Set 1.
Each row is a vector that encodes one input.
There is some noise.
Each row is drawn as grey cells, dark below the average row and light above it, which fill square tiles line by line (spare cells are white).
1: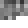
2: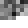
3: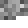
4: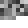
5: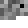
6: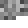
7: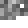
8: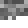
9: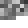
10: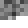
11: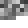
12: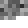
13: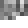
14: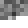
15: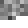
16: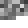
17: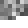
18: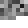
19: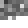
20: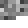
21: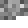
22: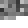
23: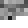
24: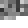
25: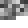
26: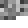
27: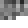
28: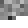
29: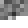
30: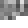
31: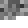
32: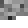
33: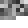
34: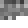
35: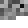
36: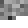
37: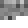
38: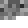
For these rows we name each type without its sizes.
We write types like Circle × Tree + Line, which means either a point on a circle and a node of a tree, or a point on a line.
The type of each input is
Bool × Bool × Bool.
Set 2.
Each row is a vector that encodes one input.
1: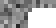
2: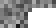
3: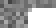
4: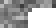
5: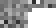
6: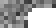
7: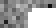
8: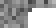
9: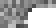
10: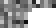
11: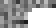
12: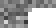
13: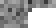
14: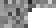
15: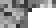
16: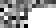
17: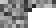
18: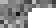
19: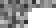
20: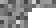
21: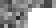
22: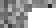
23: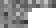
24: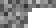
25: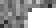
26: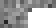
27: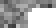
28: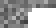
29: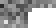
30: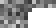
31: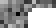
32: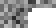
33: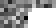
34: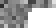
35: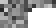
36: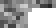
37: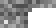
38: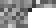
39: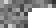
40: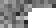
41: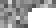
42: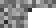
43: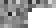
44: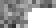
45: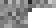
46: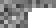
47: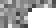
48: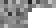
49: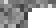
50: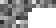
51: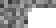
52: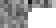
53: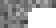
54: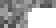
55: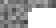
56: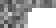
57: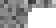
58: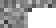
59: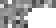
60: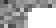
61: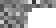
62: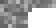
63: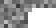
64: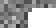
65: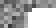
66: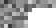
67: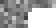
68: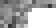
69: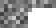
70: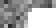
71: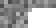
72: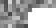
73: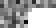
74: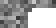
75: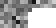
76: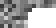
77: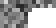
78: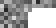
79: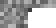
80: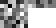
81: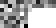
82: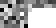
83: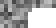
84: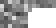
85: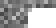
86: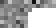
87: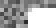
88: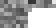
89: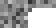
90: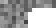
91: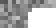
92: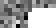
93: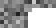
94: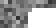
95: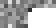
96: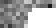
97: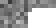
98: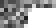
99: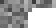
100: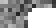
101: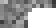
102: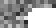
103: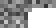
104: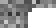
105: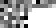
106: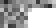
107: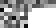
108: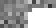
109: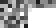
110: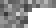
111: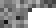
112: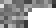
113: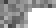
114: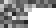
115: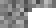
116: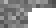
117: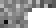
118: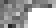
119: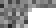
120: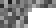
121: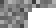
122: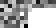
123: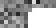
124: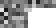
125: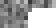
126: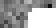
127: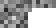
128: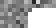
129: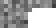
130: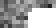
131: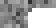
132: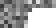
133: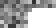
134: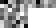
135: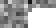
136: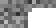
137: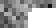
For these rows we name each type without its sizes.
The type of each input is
Bool × Bool × Bool + Unit.
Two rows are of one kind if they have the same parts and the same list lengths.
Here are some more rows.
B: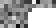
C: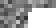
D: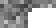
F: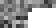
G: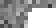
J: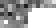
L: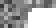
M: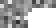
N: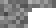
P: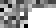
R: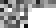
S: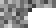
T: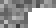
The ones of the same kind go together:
B, C, D, F, G, J, L, M, N, S, T
P, R

